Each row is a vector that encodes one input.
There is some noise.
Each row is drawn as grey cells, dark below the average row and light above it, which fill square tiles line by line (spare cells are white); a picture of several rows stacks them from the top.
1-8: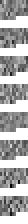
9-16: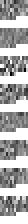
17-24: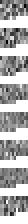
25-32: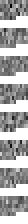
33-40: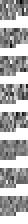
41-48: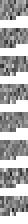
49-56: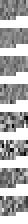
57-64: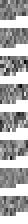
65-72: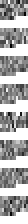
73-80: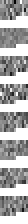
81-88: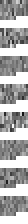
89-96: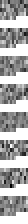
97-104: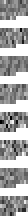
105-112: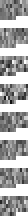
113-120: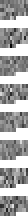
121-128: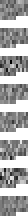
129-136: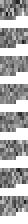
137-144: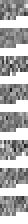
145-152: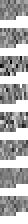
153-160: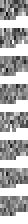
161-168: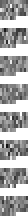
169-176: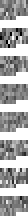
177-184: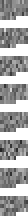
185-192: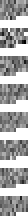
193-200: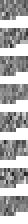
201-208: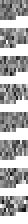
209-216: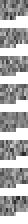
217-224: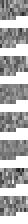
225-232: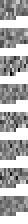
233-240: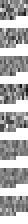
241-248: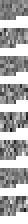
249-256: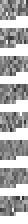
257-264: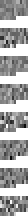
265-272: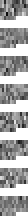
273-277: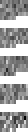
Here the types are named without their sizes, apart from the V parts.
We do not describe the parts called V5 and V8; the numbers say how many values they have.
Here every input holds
a true/false value, together with either a point on a line and a value of V8, or a value of V5.
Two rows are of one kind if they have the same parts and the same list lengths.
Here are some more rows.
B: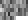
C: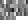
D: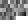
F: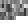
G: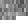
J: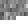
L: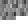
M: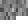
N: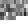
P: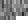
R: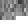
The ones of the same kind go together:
B, C, G, R
D, F, J, L, M, N, P

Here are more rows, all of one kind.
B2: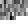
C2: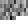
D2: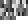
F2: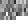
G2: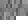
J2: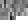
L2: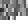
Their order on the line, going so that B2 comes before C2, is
F2, B2, D2, J2, G2, L2, C2.
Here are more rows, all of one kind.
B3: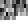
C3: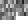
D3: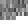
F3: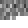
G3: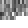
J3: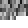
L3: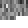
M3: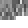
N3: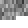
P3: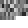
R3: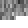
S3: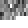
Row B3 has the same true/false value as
F3, M3 and P3.
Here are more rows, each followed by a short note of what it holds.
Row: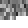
a true/false value and a value of V5
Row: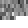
a true/false value and a value of V5
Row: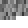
a point on a line, a true/false value and a value of V8
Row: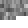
a point on a line, a true/false value and a value of V8
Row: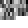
a true/false value and a value of V5
